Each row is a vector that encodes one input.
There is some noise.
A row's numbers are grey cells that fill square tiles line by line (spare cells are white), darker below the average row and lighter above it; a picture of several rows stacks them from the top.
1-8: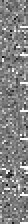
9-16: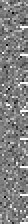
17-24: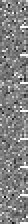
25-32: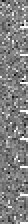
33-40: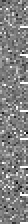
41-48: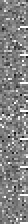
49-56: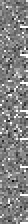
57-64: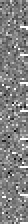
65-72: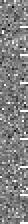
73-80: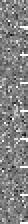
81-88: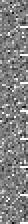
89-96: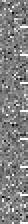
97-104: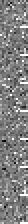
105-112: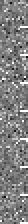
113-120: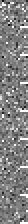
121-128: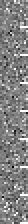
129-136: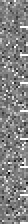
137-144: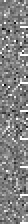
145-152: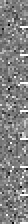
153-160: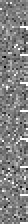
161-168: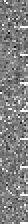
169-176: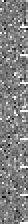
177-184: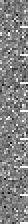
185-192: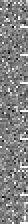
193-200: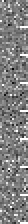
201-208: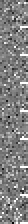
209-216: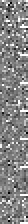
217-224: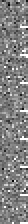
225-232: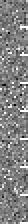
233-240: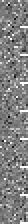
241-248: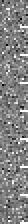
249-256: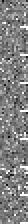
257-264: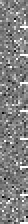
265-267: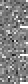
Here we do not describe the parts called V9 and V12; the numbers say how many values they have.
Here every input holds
a value of V9 and a value of V12, together with either a point on a 5-point circle and a true/false value, or a fixed value.
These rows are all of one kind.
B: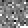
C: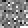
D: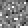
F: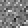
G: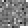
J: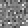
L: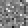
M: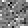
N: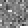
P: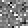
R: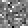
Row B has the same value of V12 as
D, M, P and R.
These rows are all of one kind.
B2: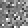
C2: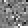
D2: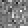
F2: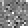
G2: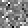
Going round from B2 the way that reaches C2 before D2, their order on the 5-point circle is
B2, F2, C2, G2, D2.
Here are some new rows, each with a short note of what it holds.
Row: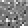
a point on a 5-point circle, a true/false value, a value of V9 and a value of V12
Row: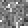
a value of V9 and a value of V12
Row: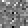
a value of V9 and a value of V12
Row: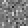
a point on a 5-point circle, a true/false value, a value of V9 and a value of V12
